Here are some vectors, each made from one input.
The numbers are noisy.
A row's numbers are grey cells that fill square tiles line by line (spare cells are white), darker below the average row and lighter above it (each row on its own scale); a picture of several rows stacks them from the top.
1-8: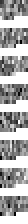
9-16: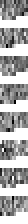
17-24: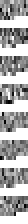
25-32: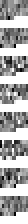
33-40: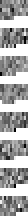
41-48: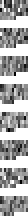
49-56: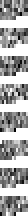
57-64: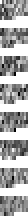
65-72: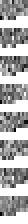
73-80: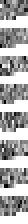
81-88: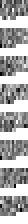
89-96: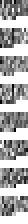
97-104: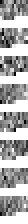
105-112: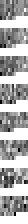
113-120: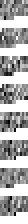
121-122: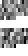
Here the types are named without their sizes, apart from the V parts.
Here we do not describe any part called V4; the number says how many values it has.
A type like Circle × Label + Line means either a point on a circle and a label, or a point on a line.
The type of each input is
List(Bool × V4).
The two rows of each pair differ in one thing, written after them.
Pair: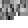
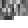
the true/false value in item 2 of the list
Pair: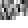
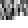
the value of V4 in item 2 of the list
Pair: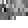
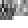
the value of V4 in item 2 of the list
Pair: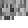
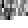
the value of V4 in item 1 of the list
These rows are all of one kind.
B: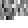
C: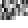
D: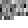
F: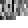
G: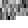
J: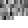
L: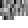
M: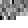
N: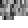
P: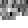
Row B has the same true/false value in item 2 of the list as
C, D, G and M.
